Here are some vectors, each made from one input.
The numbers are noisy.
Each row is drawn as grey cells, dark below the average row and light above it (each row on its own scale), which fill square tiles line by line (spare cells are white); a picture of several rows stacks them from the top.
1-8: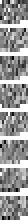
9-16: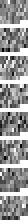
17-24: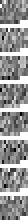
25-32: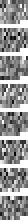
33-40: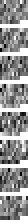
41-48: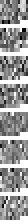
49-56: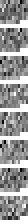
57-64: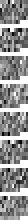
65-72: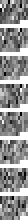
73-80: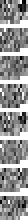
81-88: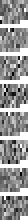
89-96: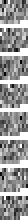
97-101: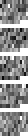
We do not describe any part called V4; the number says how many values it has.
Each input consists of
three true/false values, together with either a point on a 6-point line, or a value of V4.
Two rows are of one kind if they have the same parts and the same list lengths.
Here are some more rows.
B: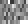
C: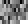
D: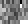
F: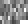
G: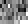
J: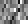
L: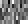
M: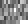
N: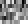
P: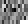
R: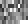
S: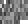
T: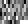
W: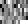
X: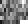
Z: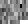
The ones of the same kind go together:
B, F, G, J, M, N, R, W, Z
C, D, L, P, S, T, X

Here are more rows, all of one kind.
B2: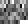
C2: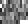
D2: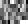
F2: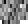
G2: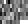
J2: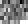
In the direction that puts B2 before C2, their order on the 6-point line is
F2, B2, D2, C2, J2, G2.
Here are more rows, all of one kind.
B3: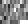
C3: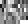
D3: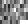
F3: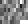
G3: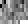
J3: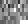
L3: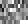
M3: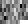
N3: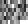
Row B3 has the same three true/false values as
D3 and F3.
